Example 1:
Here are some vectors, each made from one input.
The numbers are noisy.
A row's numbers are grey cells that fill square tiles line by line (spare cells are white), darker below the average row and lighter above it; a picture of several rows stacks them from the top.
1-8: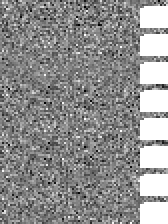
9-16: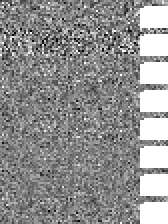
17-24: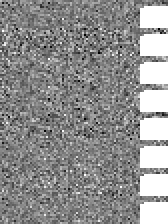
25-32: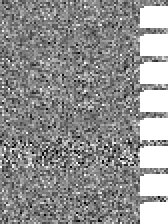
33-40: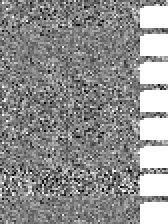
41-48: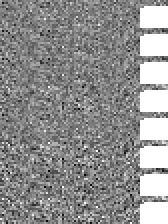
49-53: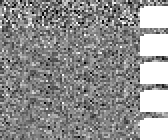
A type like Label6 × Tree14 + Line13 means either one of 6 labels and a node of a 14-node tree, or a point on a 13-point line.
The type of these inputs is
List2(Line4).
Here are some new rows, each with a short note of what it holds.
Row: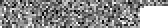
the empty list
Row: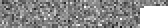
a list of one item
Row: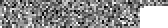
the empty list
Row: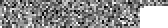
the empty list
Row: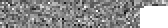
a list of two items
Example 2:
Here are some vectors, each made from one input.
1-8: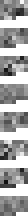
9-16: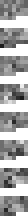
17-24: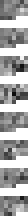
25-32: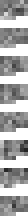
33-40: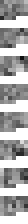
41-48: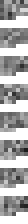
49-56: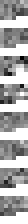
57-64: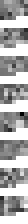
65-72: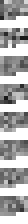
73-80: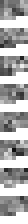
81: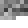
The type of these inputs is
List2(Line9).
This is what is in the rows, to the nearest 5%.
All of them are lists of up to two points on a 9-point line: about 5% are empty, 40% hold one and 55% two.
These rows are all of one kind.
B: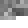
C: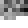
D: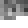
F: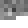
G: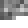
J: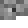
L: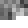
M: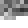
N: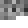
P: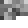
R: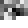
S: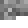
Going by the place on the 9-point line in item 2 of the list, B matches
L and M.
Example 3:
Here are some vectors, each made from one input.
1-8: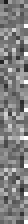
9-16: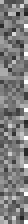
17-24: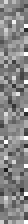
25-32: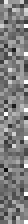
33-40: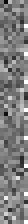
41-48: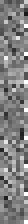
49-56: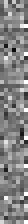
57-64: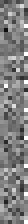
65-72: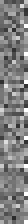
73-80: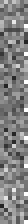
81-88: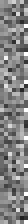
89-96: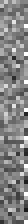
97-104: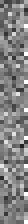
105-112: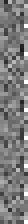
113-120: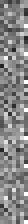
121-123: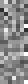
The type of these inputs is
(Bool × Bool × Bool + Unit) × Circle8.
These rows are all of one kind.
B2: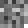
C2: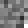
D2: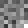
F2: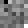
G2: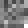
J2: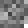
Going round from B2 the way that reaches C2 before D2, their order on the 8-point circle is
B2, F2, C2, J2, G2, D2.
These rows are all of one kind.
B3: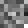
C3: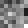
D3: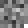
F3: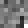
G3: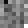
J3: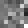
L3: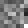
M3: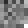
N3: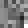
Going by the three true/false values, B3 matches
D3 and F3.
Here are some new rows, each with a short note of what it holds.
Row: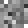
a point on an 8-point circle
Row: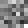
a point on an 8-point circle
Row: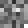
a point on an 8-point circle and three true/false values
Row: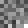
a point on an 8-point circle and three true/false values
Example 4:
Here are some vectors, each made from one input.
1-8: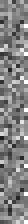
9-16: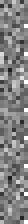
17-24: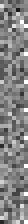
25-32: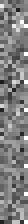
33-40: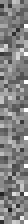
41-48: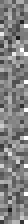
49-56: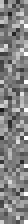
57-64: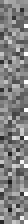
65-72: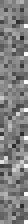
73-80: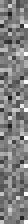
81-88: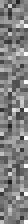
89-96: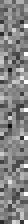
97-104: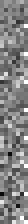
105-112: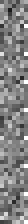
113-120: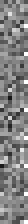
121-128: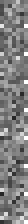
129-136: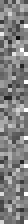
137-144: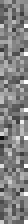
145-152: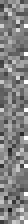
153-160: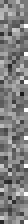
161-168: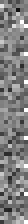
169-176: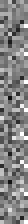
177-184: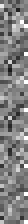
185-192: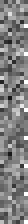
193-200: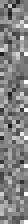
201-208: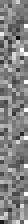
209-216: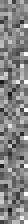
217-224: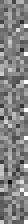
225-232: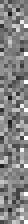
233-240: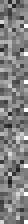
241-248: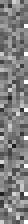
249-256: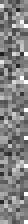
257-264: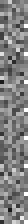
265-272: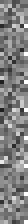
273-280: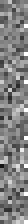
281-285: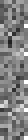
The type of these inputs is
Bool × Bool × Bool × Bool + Label11.
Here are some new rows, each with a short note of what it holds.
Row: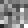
one of 11 labels
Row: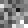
one of 11 labels
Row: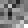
one of 11 labels
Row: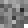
four true/false values
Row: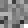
four true/false values
